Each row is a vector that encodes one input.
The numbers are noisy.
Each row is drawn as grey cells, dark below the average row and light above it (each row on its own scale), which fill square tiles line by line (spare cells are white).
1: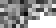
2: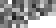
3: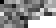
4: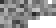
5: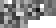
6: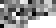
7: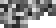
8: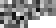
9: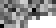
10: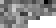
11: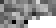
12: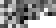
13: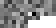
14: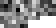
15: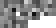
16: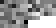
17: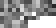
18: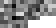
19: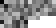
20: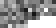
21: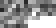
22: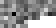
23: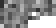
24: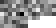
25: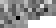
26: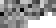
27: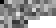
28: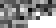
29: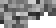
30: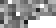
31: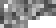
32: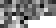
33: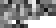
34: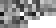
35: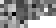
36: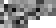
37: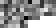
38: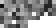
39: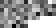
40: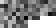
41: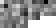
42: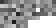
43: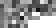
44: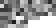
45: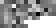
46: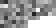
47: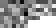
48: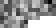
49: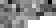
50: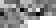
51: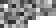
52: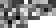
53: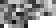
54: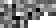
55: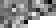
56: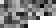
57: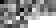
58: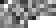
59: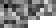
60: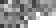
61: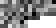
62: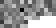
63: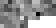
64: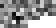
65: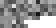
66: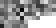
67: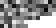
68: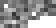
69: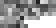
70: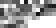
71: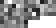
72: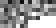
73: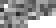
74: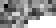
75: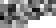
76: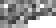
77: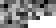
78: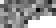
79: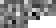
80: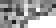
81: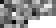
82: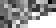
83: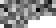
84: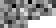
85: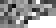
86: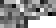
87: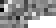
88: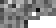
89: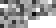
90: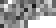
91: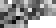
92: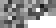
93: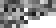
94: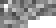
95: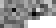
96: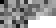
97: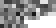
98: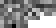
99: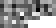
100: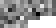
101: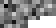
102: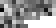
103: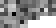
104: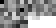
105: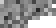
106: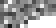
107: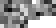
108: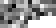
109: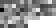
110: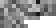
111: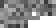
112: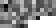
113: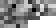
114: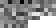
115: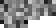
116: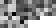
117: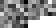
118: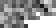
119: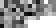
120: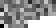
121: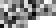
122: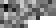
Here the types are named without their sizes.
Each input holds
a point on a line, together with either a label, or four true/false values.
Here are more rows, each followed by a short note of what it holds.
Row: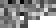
a label and a point on a line
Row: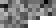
a label and a point on a line
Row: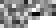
a point on a line and four true/false values
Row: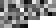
a point on a line and four true/false values
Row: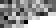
a point on a line and four true/false values
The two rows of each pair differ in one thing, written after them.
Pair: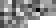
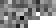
one of the four true/false values
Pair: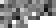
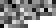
the place on the line
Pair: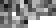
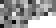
one of the four true/false values
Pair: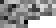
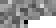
the place on the line
